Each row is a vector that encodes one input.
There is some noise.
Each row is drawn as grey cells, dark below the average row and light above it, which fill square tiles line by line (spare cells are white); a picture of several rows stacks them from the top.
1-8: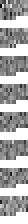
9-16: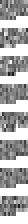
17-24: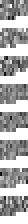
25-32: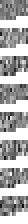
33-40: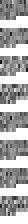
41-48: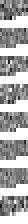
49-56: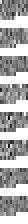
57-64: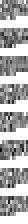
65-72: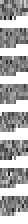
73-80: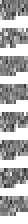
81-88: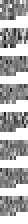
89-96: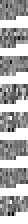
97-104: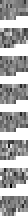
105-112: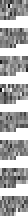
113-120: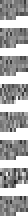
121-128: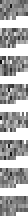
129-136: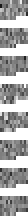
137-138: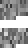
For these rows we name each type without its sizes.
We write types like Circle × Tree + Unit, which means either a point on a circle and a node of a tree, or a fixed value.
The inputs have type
(Label + Line) × Line.
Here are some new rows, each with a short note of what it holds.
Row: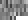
a point on each of two lines
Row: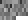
a point on each of two lines
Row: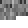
a point on each of two lines
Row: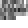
a label and a point on a line
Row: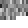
a label and a point on a line
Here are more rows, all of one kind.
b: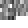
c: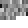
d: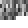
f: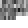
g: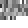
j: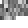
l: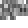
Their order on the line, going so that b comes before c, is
g, l, b, f, c, d, j.
